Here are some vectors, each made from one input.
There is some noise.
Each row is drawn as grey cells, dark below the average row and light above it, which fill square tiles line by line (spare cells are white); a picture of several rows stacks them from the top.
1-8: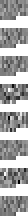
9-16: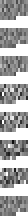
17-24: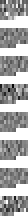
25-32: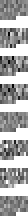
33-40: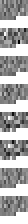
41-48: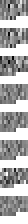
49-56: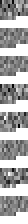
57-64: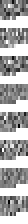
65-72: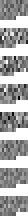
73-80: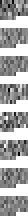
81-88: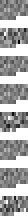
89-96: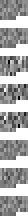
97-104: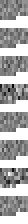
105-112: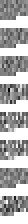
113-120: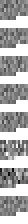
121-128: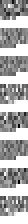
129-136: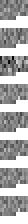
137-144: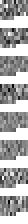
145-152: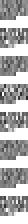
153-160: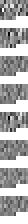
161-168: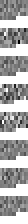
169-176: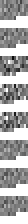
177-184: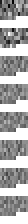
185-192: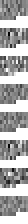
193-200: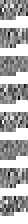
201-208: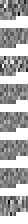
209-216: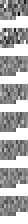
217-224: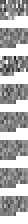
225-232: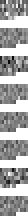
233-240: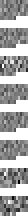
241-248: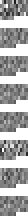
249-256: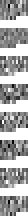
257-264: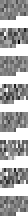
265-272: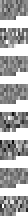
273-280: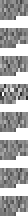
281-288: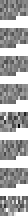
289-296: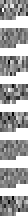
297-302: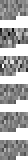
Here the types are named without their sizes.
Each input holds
either a label, or a point on a line and a true/false value.
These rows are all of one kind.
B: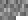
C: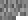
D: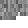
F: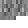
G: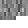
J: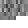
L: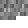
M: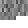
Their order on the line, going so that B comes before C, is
B, L, M, J, F, C, G, D.
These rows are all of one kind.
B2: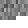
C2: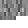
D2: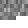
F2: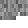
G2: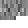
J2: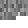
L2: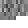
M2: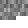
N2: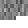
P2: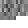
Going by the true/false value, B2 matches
D2, F2, J2 and M2.
